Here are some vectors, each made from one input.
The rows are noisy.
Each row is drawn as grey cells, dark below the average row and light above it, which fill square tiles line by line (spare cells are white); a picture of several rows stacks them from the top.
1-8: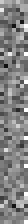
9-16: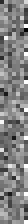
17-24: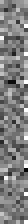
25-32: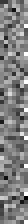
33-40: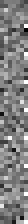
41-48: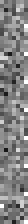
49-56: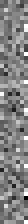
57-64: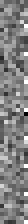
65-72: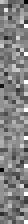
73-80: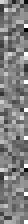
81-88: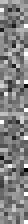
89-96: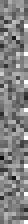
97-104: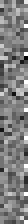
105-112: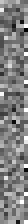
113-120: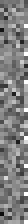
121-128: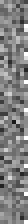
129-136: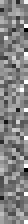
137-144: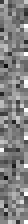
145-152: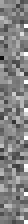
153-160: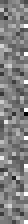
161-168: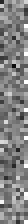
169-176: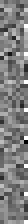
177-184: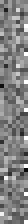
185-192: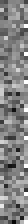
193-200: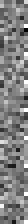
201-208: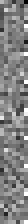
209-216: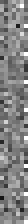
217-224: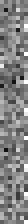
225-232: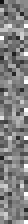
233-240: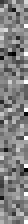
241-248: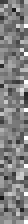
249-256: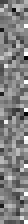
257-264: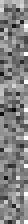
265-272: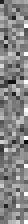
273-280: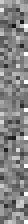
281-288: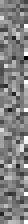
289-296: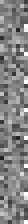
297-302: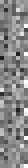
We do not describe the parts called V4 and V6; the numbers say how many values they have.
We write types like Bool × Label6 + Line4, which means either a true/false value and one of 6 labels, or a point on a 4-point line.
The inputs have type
Label11 × (Line8 + V4) × V6.
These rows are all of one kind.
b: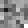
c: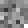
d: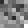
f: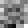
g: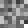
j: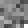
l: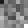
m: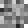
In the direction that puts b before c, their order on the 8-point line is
b, d, f, l, m, g, c, j.
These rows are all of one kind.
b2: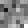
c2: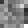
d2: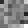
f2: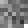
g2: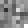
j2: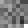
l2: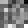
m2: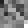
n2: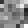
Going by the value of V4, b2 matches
d2 and l2.
